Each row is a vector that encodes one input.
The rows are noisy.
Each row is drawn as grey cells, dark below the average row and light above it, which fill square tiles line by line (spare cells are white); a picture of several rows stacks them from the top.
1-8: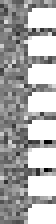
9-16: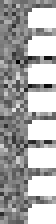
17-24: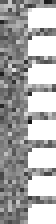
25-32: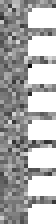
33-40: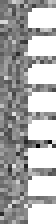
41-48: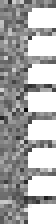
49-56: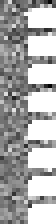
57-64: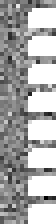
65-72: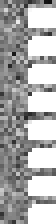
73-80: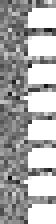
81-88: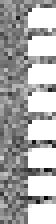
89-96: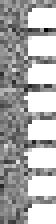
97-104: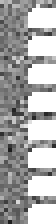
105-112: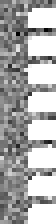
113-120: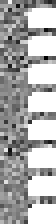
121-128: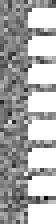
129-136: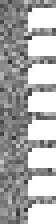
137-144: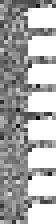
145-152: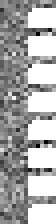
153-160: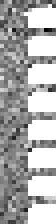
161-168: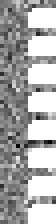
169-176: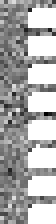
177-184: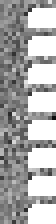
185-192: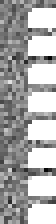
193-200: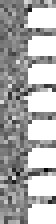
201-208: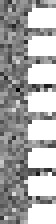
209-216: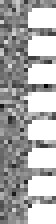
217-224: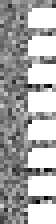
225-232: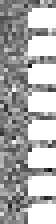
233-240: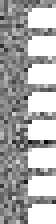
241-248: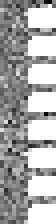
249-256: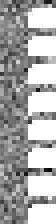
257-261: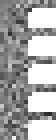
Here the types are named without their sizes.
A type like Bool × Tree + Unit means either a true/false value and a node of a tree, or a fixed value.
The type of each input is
((Bool × Bool × Bool + Label) × Label + Line × Line) × Line × Line.
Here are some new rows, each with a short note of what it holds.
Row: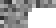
two labels and a point on each of two lines
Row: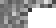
a label, a point on each of two lines and three true/false values
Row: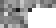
two labels and a point on each of two lines
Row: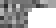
a label, a point on each of two lines and three true/false values
